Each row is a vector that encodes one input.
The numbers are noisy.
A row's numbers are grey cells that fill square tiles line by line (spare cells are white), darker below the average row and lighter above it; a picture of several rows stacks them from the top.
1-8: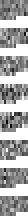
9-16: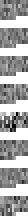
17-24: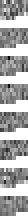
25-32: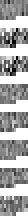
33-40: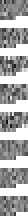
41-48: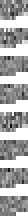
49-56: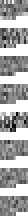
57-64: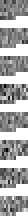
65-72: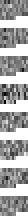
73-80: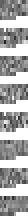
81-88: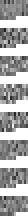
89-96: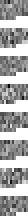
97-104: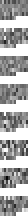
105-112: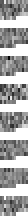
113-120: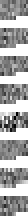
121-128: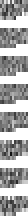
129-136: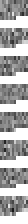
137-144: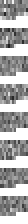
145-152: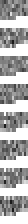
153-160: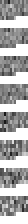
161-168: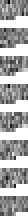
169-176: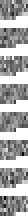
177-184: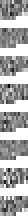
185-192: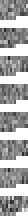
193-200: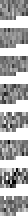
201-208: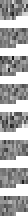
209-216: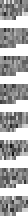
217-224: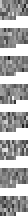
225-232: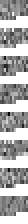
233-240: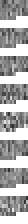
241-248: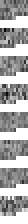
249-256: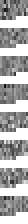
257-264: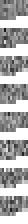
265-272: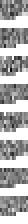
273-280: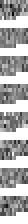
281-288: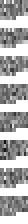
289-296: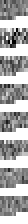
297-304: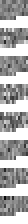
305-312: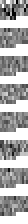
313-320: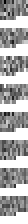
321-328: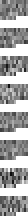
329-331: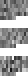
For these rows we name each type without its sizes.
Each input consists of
a list of items, each either a point on a circle, or a point on a line.
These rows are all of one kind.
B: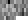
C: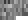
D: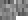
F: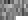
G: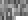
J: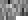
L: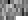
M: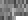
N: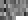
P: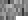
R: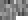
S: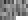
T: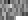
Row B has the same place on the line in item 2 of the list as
D, M and S.
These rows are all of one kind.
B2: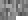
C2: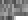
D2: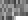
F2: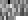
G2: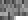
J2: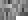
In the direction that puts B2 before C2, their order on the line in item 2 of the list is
G2, B2, C2, F2, D2, J2.
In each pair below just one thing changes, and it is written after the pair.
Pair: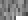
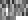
the place on the circle in item 2 of the list
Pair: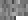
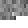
the place on the circle in item 2 of the list
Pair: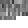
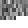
the place on the circle in item 1 of the list
